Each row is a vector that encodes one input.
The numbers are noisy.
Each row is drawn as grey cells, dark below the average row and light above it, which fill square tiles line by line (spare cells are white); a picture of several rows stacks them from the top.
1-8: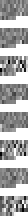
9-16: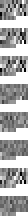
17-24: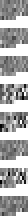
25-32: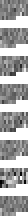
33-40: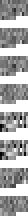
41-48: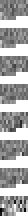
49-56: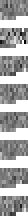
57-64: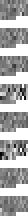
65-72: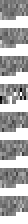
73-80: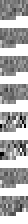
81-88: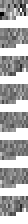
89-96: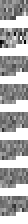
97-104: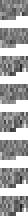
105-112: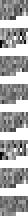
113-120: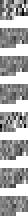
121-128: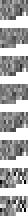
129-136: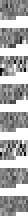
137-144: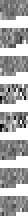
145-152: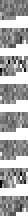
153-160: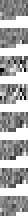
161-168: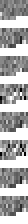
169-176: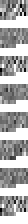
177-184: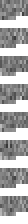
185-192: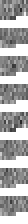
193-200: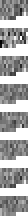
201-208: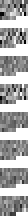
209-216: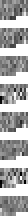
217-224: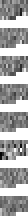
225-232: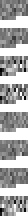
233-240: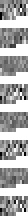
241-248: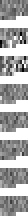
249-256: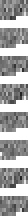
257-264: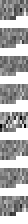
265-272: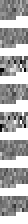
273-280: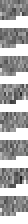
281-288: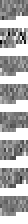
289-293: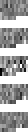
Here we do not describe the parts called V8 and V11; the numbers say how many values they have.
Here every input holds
either a point on a 4-point line and a value of V8, or a list of up to two items, each a true/false value and a value of V11.
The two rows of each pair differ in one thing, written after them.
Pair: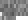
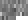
the true/false value in item 1 of the list
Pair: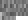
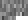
the true/false value in item 1 of the list
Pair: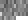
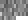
the value of V11 in item 2 of the list
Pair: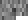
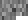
the value of V11 in item 2 of the list
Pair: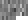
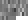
the value of V11 in item 2 of the list
